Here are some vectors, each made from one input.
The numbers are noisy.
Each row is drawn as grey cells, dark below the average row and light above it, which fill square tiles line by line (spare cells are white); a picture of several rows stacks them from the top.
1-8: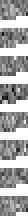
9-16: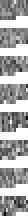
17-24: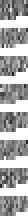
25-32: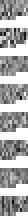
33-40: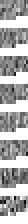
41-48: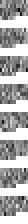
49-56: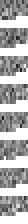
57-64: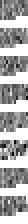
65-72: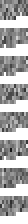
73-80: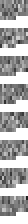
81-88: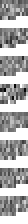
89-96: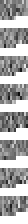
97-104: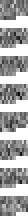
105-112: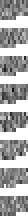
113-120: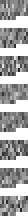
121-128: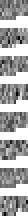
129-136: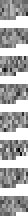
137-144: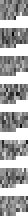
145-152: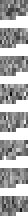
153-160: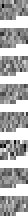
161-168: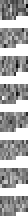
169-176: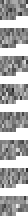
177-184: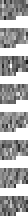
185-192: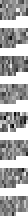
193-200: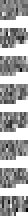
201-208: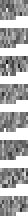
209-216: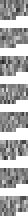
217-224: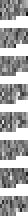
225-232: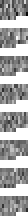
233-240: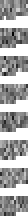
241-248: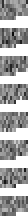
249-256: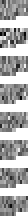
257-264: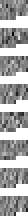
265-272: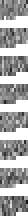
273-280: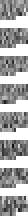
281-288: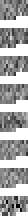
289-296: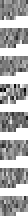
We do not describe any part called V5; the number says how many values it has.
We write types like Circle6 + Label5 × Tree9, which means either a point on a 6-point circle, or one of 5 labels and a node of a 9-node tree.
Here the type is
List2(Label11 × V5).
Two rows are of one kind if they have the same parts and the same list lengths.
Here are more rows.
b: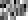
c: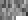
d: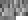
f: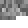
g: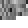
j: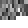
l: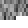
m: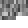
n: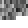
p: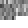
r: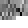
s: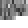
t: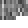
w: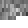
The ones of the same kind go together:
b
c, d, f, j, l, m, n, t, w
g, p, r, s

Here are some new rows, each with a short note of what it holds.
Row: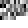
the empty list
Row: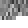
a list of one item
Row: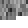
a list of two items
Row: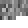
a list of one item
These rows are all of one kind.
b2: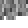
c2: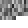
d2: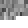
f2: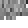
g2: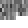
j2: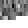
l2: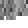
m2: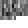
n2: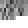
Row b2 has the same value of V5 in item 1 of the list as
d2, g2 and j2.
